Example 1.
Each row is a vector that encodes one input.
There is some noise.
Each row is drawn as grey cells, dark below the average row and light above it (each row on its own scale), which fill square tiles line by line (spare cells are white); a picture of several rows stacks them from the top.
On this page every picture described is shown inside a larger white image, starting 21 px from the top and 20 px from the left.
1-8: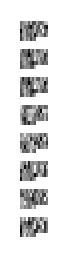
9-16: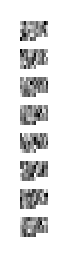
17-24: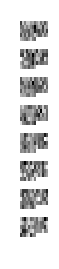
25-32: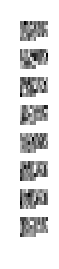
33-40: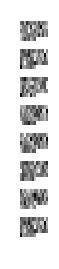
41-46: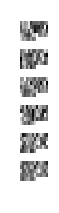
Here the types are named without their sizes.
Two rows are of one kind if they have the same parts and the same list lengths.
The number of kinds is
2.
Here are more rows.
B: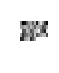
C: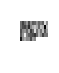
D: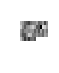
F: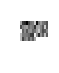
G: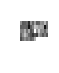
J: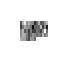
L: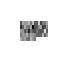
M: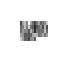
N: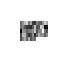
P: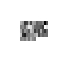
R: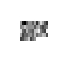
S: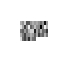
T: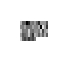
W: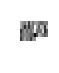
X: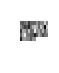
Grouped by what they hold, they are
B, D, F, J, L, M, P, R, S, T
C, G, N, W, X

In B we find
a point on a line and a node of a tree.
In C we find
a point on a line.
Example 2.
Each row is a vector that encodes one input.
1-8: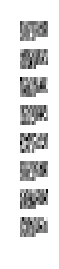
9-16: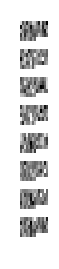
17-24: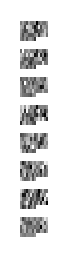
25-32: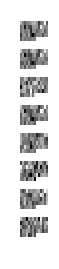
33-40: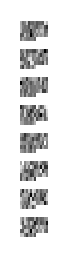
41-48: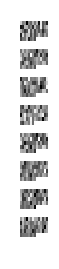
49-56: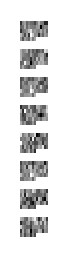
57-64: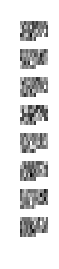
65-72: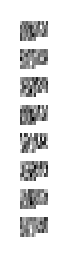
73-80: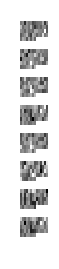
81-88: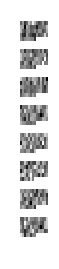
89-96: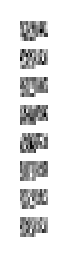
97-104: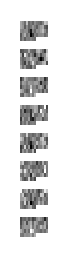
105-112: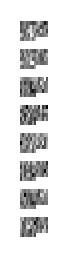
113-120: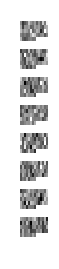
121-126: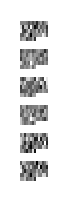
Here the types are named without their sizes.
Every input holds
a node of a tree, together with either a point on a circle, or a fixed value.
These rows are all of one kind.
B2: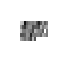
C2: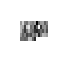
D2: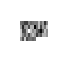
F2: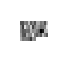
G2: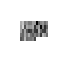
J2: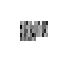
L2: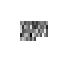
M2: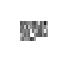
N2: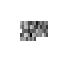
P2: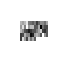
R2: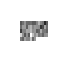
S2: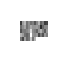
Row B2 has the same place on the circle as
L2 and M2.
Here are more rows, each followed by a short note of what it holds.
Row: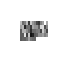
a node of a tree
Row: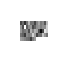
a point on a circle and a node of a tree
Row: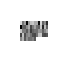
a point on a circle and a node of a tree
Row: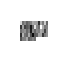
a node of a tree
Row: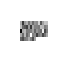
a node of a tree
